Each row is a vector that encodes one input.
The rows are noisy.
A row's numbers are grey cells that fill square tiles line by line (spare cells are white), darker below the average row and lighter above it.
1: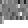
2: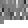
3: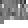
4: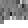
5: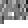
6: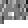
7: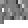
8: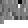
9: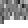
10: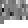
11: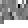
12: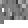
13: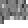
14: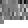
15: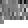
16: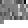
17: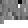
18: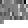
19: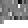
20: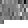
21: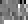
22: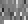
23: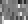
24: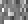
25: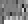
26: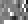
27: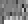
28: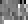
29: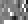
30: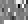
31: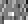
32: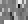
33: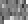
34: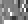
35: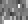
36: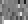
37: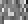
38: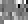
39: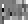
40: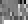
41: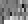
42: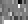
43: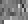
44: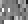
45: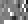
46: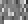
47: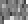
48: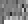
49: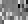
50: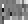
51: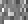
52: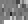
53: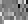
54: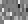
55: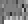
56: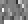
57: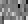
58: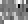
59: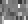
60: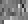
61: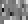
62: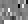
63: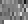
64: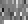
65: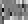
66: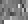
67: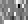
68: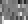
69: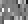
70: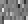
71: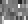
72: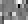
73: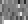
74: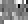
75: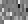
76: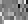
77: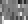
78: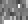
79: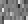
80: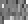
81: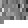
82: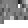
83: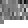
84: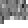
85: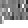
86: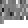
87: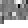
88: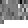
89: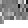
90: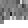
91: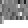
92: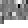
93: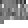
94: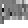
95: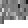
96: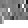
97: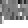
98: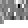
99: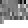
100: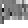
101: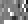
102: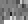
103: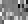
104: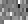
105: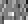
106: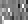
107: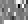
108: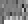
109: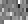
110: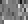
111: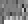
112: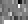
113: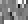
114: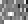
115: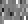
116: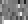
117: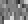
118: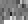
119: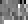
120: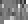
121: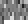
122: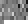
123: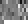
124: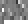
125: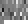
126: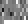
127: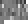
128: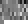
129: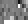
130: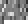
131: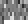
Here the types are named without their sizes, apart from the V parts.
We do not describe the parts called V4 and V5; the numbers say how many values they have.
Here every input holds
a value of V5, together with either a point on a line, or a true/false value and a value of V4.
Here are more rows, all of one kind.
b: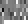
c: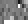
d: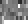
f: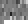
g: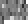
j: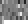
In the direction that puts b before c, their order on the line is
j, b, d, c, f, g.
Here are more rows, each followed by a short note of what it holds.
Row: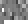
a true/false value, a value of V4 and a value of V5
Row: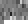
a point on a line and a value of V5
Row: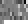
a point on a line and a value of V5
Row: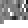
a true/false value, a value of V4 and a value of V5
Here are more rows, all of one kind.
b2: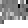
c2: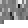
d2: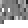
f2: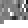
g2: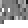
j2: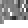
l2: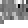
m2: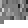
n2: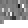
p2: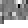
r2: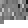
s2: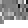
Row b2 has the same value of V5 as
d2 and g2.
